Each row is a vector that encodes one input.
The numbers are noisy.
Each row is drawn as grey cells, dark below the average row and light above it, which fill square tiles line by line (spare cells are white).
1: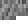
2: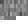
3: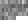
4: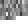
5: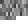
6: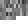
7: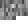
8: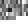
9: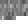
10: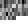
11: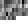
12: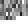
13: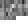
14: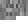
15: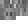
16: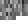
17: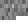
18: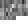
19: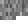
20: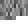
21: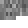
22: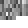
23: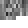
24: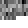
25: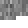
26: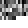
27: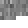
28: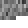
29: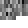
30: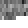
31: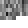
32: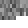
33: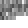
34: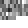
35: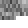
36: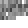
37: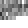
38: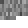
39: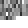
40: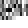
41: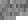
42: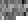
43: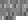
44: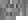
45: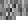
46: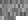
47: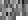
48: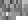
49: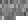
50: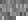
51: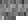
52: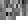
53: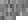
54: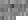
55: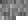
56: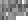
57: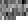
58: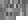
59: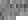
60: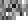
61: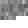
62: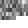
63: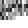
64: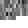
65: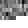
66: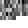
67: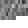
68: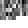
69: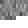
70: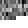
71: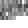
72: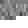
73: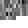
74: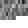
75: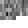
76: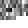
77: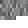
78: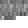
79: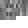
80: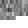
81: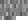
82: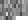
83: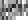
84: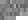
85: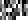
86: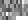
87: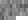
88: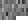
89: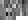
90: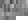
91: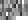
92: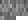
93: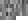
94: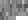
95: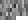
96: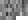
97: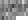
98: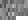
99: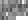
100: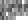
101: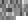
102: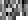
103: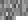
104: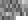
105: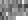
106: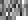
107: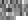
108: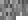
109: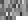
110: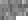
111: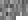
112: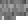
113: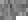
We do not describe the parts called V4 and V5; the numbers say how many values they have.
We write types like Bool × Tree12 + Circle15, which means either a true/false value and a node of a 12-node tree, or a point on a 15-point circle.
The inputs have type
Bool × Bool × Bool + (Line6 + V4) × V5.
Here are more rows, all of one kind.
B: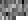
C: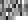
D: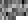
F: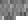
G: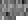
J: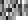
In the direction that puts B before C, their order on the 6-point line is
B, D, F, G, J, C.
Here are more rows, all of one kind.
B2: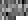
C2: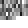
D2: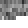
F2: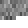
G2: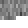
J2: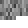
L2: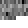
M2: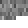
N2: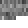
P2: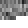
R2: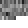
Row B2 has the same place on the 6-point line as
F2 and J2.
